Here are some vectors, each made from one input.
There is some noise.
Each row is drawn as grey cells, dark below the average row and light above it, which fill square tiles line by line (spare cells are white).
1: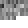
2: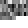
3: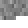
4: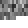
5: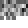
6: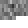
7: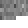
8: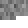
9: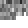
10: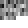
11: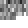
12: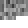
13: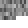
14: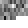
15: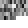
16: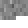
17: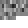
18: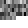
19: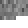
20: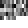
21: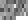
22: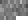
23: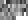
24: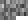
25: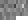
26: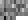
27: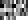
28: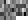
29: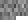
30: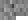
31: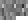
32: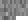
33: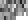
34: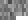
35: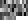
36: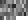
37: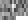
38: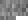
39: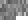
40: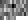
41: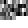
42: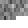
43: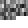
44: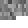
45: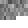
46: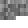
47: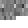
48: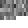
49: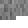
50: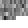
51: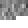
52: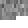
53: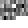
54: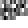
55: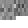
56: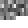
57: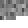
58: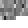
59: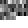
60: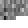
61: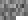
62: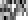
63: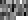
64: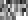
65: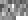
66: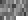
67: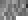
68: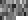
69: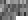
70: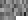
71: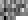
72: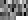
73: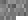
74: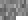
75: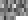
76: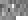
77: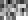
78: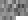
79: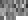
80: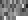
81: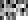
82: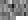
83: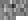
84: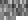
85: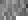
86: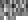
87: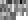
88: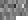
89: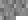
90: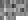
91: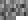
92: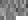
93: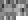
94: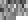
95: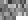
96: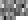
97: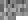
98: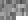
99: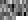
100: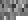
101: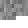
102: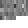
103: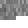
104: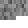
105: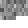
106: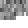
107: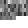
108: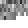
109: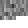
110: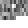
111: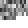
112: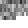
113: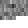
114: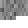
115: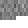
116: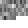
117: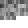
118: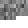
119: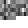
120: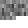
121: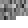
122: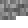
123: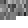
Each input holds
a node of a 7-node tree, together with either a node of a 7-node tree, or four true/false values.
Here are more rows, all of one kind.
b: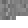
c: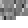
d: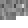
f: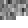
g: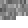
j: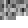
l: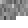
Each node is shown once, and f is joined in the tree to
b and g.
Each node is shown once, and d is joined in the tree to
b and l.
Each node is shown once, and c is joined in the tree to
j.
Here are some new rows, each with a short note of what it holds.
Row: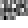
a node of each of two 7-node trees
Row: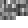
a node of each of two 7-node trees
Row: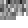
a node of a 7-node tree and four true/false values
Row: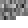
a node of a 7-node tree and four true/false values
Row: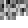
a node of a 7-node tree and four true/false values
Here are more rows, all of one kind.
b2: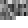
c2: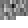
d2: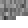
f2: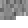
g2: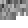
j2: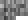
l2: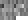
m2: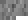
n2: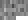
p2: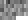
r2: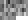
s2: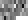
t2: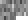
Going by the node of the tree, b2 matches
f2, n2, r2 and s2.
